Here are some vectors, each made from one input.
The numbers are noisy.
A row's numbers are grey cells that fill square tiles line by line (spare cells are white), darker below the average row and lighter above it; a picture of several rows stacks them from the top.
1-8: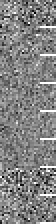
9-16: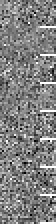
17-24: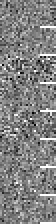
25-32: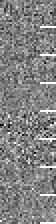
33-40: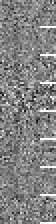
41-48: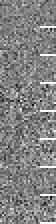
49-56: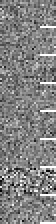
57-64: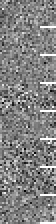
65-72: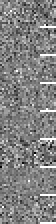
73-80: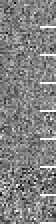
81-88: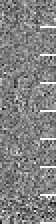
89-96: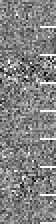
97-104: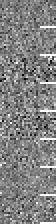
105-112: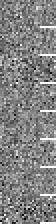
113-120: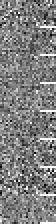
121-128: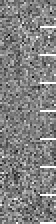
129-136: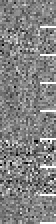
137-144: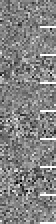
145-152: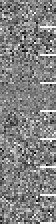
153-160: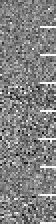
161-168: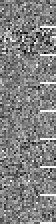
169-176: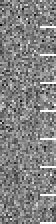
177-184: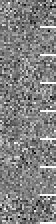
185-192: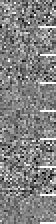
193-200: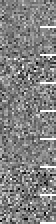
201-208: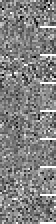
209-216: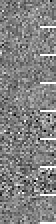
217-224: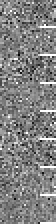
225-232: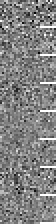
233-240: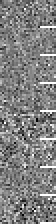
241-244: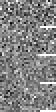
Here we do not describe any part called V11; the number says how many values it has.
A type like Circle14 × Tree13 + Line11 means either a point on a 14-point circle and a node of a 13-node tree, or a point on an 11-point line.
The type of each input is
Line6 × (Line8 + Line10) + V11.
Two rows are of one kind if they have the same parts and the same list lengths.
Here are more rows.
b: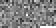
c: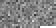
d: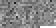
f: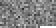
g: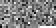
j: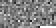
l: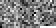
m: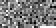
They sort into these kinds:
b, c, d, j
f
g, l, m

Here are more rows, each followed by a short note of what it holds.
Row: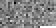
a point on a 6-point line and a point on a 10-point line
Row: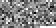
a value of V11
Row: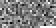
a value of V11
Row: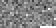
a point on a 6-point line and a point on a 10-point line
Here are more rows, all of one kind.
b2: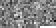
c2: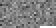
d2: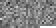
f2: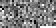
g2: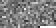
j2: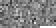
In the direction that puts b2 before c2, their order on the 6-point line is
g2, f2, d2, b2, c2, j2.
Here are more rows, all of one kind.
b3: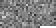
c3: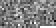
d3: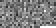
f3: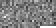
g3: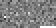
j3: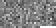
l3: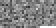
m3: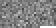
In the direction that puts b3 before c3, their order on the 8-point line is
b3, f3, g3, m3, c3, j3, d3, l3.
